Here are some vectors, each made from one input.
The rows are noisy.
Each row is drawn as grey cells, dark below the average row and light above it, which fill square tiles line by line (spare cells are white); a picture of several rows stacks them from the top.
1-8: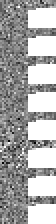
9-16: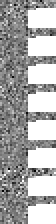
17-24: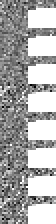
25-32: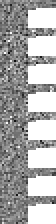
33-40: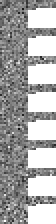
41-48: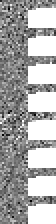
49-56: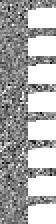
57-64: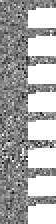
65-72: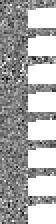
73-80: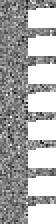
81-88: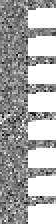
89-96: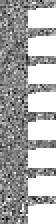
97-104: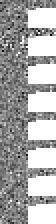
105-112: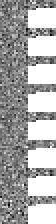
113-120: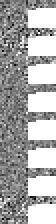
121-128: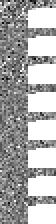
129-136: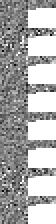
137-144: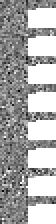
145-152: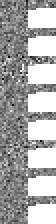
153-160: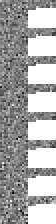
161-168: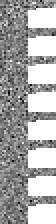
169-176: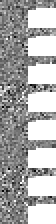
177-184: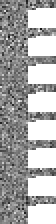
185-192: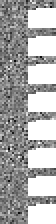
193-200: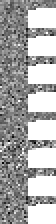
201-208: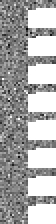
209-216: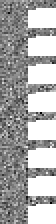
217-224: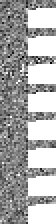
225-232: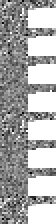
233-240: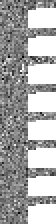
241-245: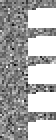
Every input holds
a point on a 9-point line, together with a list of up to three points on a 5-point line.
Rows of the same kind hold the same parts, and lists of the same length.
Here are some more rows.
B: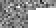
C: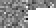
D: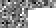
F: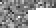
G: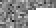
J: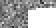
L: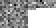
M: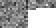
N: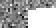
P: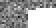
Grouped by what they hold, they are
B, J, L, N
C, P
D
F, G, M

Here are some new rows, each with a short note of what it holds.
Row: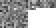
a point on a 9-point line, together with a list of three items
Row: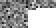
a point on a 9-point line, together with a list of two items
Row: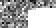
a point on a 9-point line, together with the empty list
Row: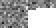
a point on a 9-point line, together with a list of two items
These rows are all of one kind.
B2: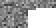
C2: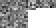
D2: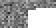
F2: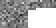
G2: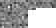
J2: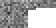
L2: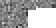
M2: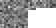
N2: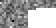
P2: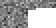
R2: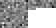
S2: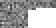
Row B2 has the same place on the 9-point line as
D2, F2, J2 and P2.
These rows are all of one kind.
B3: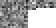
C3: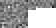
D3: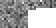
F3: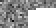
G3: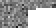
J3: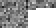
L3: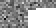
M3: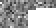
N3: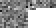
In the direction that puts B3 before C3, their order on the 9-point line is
B3, J3, N3, C3, G3, D3, L3, F3, M3.
